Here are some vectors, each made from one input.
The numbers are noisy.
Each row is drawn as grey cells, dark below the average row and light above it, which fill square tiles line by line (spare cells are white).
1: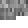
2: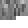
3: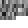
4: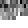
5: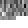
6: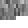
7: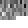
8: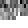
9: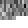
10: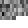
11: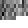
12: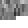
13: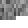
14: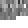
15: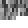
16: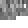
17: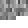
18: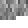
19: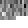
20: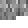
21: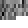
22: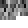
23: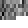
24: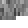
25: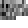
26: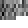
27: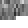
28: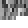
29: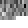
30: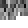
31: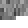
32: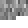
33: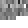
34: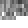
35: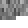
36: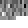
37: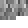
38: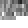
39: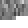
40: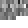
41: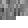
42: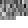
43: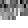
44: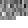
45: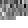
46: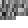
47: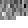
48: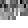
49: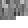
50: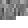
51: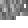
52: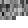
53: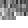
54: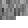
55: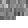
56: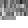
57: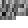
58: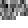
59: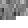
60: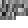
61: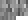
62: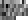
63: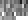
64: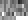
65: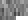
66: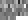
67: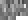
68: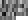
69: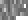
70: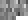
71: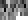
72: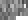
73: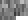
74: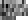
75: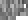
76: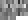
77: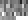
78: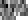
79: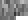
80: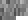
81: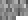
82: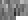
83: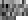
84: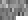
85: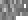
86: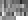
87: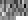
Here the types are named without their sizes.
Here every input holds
a true/false value, together with either a label, or a point on a line.
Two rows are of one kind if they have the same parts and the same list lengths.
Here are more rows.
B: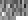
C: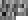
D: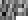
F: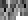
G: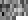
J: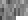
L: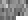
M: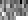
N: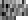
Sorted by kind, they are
B, J, L, M
C, D, F, G, N

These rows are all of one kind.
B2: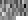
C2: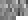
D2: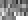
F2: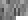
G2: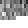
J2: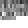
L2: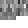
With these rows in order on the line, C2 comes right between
G2 and L2.
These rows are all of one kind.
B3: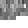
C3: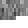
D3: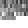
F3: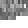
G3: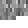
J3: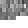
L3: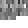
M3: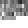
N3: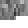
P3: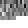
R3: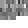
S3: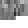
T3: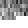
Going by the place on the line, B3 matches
F3 and J3.
